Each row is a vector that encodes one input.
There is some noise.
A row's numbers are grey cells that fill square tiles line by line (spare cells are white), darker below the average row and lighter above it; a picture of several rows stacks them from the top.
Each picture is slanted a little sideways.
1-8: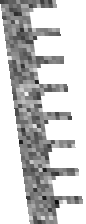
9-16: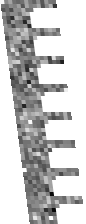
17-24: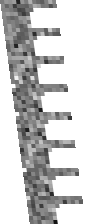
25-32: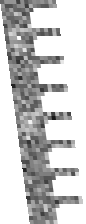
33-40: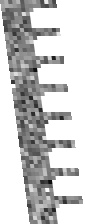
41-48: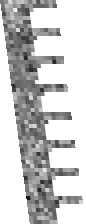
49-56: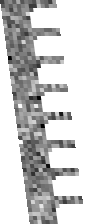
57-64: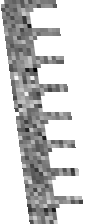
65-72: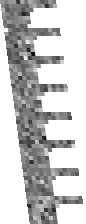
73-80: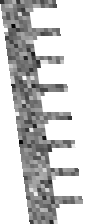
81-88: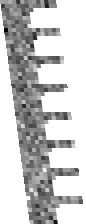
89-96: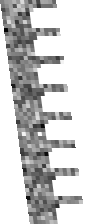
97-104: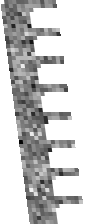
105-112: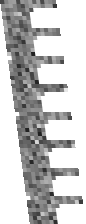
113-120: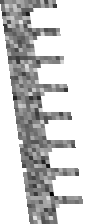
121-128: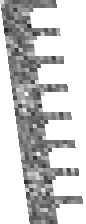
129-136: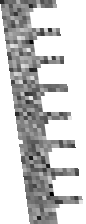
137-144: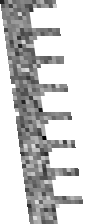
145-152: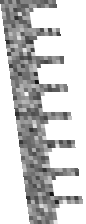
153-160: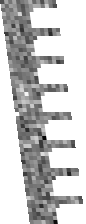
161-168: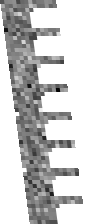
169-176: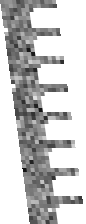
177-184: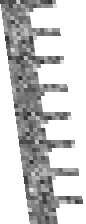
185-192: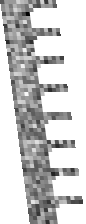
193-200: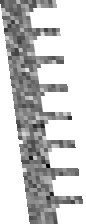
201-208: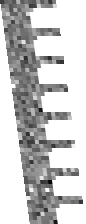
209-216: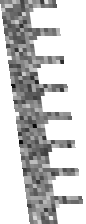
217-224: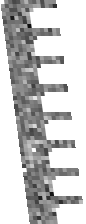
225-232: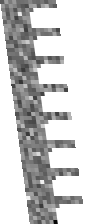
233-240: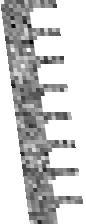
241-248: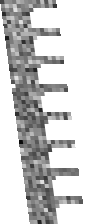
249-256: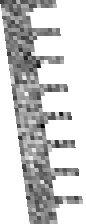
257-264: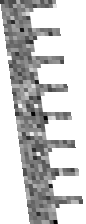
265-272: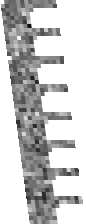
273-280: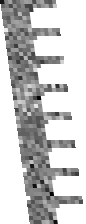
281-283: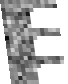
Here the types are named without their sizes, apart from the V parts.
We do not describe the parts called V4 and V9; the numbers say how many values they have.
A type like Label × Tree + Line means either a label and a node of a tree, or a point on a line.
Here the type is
Bool × Bool × Bool + (Line + V9) × (Tree + V4).
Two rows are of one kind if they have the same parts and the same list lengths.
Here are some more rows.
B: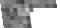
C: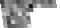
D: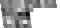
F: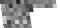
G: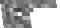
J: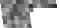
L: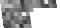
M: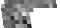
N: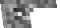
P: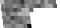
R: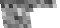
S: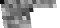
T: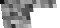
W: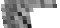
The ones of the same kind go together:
B, G, L, M, N, P
C, S, T
D
F, R
J, W

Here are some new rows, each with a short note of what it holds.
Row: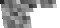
a value of V4 and a value of V9
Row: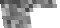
a value of V4 and a value of V9
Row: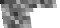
a value of V4 and a value of V9
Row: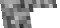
a node of a tree and a value of V9
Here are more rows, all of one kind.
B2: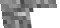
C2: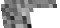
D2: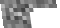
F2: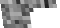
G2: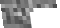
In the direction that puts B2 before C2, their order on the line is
G2, D2, B2, C2, F2.
